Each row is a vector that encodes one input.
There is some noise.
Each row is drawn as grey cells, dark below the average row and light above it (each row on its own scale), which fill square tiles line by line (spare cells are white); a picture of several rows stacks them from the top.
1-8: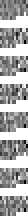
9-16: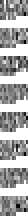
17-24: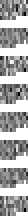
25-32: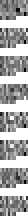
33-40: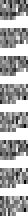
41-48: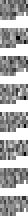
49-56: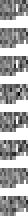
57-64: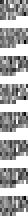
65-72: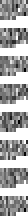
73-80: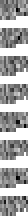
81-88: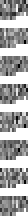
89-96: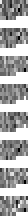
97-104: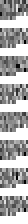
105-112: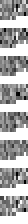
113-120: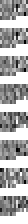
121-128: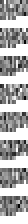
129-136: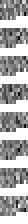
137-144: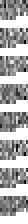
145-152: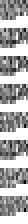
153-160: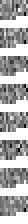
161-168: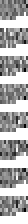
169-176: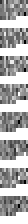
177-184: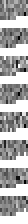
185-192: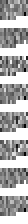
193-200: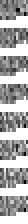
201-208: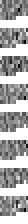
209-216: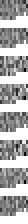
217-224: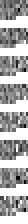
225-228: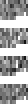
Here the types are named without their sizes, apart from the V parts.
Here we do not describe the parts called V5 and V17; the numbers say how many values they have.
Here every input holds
a true/false value, together with either a point on a line and a value of V17, or a value of V5.
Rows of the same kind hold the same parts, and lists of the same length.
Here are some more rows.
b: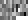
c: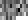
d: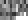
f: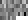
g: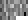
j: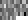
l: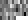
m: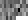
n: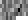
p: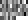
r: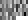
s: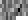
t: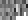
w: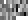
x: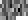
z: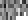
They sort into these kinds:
b, d, f, g, j, l, p, r, t, w, z
c, m, n, s, x

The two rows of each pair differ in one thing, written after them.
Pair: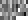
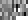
the value of V17
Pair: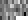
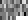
the value of V17
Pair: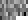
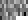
the place on the line
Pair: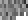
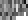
the place on the line
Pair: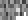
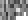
the value of V17
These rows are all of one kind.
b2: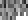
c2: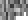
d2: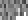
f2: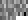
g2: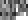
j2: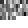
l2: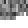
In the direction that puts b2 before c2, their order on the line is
f2, g2, l2, j2, b2, d2, c2.
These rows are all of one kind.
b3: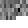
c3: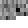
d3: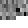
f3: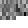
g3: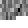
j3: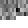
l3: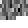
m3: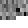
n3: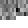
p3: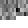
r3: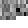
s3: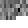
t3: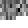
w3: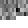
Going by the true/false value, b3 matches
g3, l3, s3 and t3.
